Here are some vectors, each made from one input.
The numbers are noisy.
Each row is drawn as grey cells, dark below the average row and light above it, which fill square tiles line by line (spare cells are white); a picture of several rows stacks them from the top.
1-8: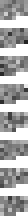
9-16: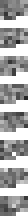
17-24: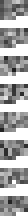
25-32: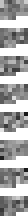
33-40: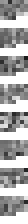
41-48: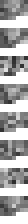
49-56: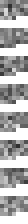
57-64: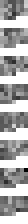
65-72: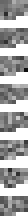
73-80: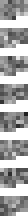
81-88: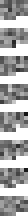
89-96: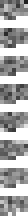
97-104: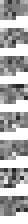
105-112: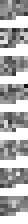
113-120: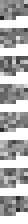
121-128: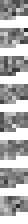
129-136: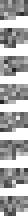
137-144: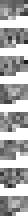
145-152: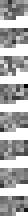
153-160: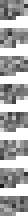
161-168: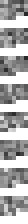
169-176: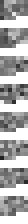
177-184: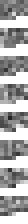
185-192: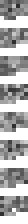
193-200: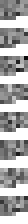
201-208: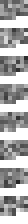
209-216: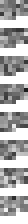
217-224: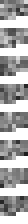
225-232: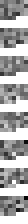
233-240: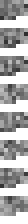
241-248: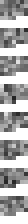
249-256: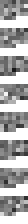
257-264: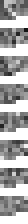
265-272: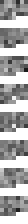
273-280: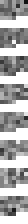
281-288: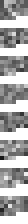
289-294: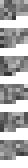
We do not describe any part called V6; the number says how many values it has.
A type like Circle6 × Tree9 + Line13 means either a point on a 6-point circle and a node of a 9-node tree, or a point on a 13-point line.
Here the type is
List2(Circle10 × V6).
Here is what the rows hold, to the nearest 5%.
All of them are lists of up to two items, each a point on a 10-point circle and a value of V6: a few are empty, 55% hold one and 40% two.
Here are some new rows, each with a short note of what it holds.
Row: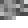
a list of one item
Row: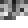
the empty list
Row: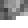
a list of one item
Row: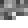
a list of one item
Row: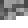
a list of one item
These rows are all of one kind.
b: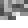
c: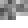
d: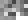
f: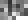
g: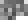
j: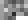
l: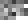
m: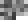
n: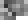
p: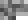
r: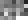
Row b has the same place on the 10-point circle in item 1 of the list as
c, f and p.
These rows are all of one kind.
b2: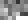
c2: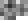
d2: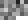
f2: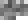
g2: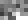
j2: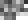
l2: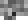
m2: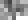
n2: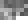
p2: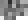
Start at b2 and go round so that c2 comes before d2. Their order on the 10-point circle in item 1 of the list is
b2, n2, c2, f2, g2, m2, j2, p2, d2, l2.
